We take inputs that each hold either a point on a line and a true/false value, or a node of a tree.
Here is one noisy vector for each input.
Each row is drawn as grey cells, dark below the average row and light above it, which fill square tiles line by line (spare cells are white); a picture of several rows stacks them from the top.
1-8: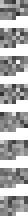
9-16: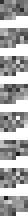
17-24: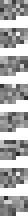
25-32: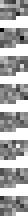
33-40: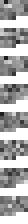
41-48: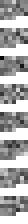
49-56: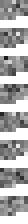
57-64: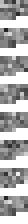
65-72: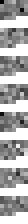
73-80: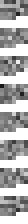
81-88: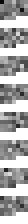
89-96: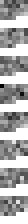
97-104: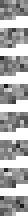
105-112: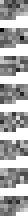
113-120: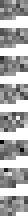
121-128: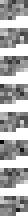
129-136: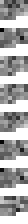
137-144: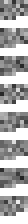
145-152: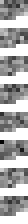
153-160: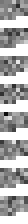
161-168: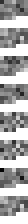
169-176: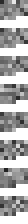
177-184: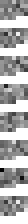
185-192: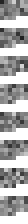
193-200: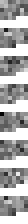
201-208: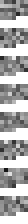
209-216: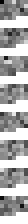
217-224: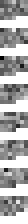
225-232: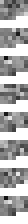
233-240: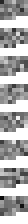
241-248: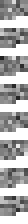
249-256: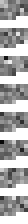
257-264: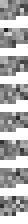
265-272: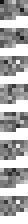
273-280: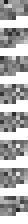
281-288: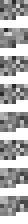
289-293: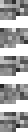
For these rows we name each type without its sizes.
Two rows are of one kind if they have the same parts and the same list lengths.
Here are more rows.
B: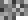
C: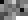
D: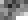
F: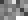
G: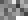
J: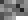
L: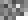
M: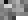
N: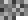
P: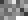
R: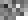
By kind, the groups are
B, D, L, M, N, R
C, F, G, J, P

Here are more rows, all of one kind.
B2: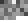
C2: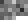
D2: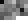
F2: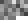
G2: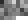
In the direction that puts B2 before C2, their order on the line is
F2, B2, G2, C2, D2.
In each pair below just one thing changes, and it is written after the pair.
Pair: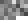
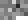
the true/false value
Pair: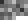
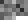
the place on the line
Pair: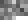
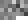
the place on the line
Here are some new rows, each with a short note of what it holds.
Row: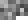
a node of a tree
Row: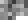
a node of a tree
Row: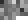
a point on a line and a true/false value
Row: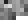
a node of a tree
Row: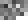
a node of a tree
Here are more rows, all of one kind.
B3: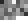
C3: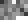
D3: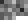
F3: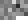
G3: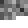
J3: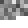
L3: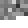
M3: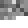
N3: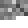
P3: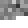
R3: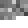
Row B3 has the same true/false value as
C3 and J3.
